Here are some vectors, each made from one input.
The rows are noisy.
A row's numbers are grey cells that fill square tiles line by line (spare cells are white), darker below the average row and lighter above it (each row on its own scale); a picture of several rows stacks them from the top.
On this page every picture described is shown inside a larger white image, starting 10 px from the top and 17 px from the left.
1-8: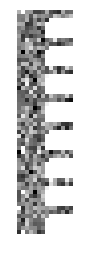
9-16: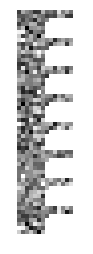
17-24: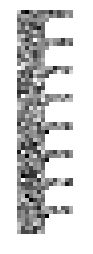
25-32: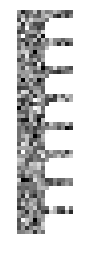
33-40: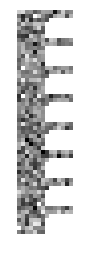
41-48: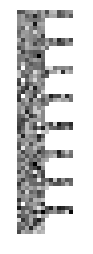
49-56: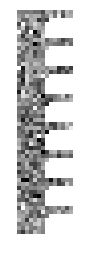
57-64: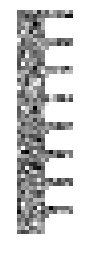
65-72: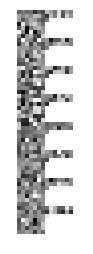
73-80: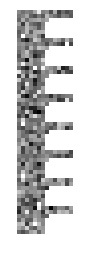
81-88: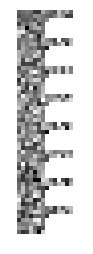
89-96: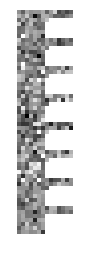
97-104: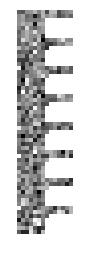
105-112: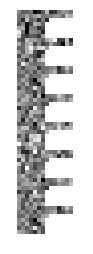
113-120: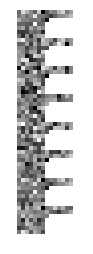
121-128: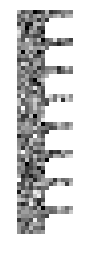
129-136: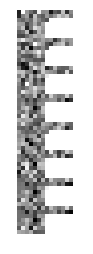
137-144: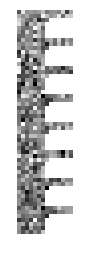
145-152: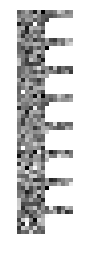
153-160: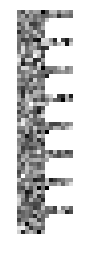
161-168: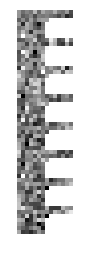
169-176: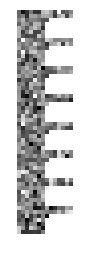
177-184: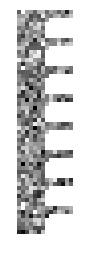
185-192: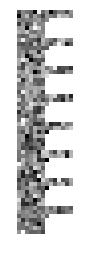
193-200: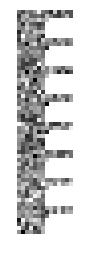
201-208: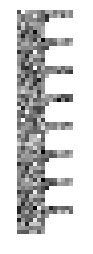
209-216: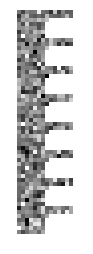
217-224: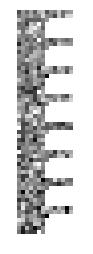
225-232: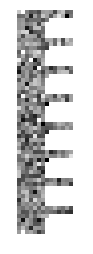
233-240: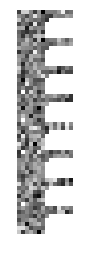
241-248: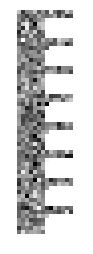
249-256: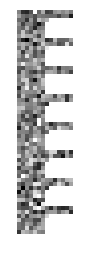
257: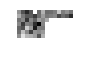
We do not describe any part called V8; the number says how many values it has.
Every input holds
a value of V8, together with either a point on a 5-point line and four true/false values, or a list of up to two points on a 7-point line.
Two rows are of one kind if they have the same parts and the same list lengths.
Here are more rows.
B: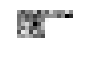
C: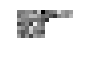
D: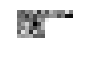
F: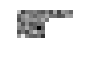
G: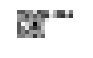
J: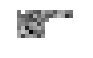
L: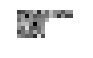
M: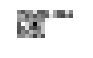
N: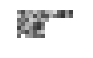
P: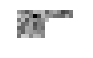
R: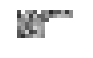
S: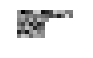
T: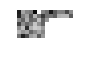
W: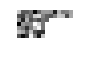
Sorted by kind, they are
B, D, G, L, M
C, J, R, T, W
F, N
P, S

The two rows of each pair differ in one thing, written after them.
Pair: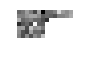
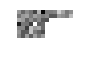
the place on the 5-point line
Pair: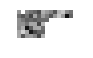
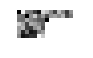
the value of V8
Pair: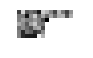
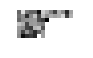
one of the four true/false values
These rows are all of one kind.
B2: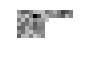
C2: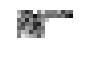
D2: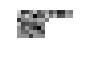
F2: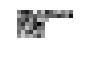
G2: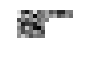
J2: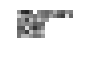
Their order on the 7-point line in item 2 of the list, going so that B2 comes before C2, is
B2, C2, F2, J2, D2, G2.
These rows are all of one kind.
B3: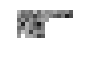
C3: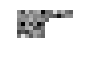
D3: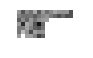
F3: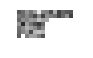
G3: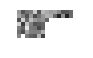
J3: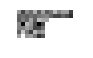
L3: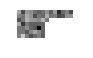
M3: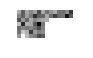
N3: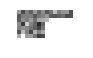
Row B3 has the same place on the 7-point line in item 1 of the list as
F3 and G3.
